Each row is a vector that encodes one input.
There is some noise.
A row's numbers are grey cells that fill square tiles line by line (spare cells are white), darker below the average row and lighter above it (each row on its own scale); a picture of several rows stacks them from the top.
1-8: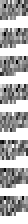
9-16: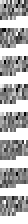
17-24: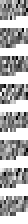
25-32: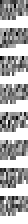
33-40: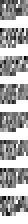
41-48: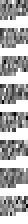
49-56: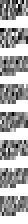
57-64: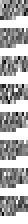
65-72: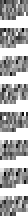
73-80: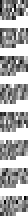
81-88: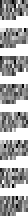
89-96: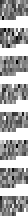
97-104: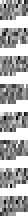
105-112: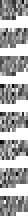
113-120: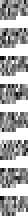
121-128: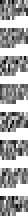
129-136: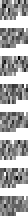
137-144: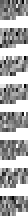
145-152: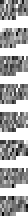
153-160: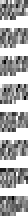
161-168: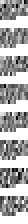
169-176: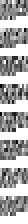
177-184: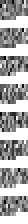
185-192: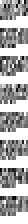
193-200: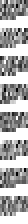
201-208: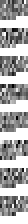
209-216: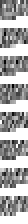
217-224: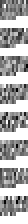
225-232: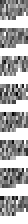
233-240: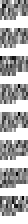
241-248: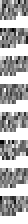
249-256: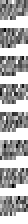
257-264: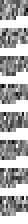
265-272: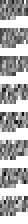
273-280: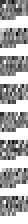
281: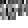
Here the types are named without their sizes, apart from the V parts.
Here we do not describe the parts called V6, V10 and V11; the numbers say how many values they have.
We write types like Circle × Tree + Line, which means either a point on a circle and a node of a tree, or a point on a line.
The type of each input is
Bool × V6 × V10 × V11 + List(Line).
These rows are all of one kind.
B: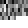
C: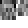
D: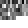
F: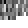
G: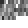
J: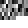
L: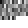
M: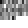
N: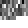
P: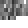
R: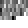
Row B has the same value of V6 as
D, J, N and R.
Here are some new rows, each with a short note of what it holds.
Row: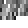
the empty list
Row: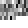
a list of two items
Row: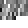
the empty list
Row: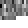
a true/false value, a value of V6, a value of V10 and a value of V11
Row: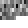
a list of two items
